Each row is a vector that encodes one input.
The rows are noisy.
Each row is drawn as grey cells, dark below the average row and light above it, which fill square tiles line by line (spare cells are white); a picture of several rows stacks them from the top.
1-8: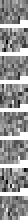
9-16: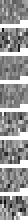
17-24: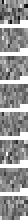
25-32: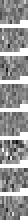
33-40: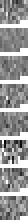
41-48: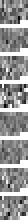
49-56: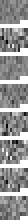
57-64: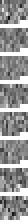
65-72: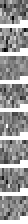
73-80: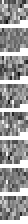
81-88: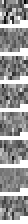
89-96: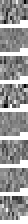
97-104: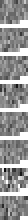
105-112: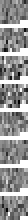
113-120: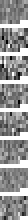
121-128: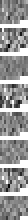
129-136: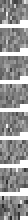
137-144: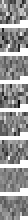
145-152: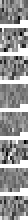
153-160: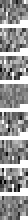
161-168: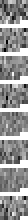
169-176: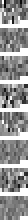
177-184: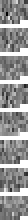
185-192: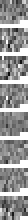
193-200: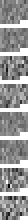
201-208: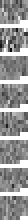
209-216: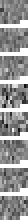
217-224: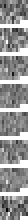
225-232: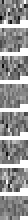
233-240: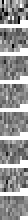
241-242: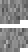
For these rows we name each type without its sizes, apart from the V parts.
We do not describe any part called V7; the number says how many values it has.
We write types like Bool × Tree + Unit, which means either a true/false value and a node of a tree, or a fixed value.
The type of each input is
List(Bool × V7).
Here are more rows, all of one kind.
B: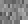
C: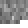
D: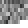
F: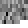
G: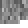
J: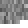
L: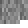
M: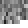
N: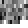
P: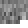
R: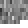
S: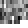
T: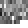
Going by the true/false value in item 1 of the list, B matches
C, N, P and S.
